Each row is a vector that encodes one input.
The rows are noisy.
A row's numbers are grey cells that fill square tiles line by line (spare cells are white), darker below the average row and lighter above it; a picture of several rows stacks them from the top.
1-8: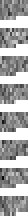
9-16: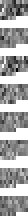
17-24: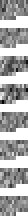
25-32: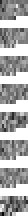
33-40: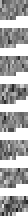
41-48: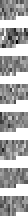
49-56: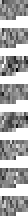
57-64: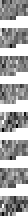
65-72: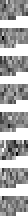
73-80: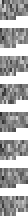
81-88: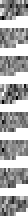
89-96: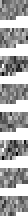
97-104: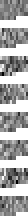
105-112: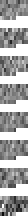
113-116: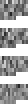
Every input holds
either one of 4 labels and a true/false value, or a list of up to three points on a 5-point line.
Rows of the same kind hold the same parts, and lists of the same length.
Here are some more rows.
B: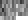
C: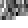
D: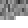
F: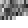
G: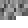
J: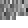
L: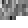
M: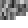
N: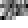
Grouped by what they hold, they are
B, G, J
C, F, N
D
L
M

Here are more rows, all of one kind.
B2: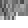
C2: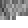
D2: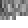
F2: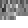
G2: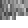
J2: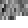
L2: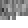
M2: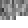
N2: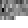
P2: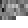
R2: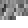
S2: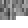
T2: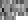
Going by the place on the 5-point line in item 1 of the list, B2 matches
C2, D2, L2 and M2.
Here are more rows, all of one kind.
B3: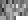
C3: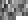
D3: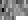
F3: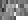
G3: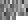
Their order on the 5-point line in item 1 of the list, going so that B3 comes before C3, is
G3, B3, D3, F3, C3.
